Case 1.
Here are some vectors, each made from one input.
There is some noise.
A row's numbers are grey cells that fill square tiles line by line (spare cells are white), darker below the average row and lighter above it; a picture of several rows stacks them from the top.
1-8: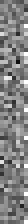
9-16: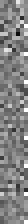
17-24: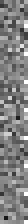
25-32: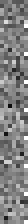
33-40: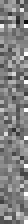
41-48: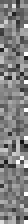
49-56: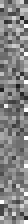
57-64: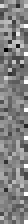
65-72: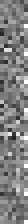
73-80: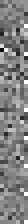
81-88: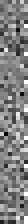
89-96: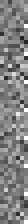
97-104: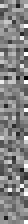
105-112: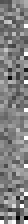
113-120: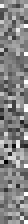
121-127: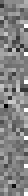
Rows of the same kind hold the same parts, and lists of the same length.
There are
4 kinds of row.
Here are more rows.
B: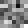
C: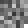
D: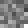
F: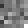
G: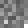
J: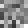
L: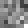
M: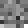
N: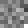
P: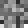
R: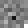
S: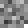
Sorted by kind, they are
B, J
C, F, S
D, L, M, N, P
G, R

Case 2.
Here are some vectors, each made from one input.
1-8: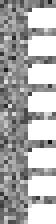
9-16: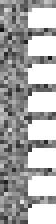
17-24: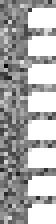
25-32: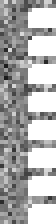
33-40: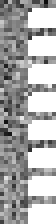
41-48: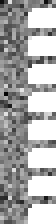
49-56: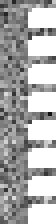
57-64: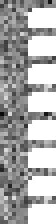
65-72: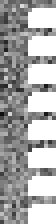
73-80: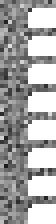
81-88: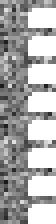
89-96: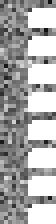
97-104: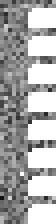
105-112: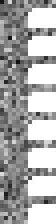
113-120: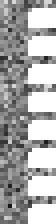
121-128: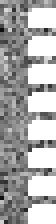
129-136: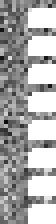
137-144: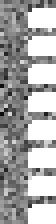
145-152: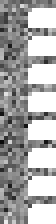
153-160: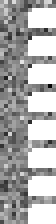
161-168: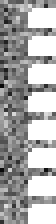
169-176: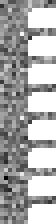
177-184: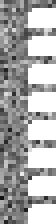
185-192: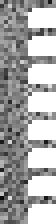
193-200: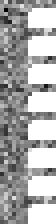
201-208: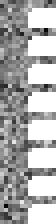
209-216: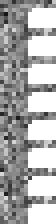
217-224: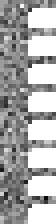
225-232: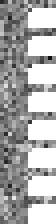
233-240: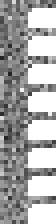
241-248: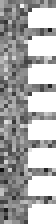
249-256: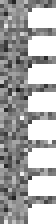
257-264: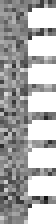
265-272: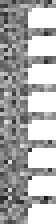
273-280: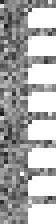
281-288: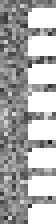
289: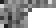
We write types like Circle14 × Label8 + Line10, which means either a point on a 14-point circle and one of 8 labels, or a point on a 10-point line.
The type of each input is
Bool × (Label11 + Line6).
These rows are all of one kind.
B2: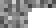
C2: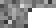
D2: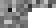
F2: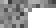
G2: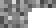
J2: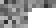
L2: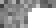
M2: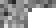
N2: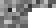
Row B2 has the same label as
G2 and L2.
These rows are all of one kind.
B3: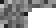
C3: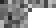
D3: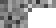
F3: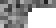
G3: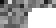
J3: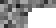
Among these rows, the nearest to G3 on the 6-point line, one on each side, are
B3 and J3.
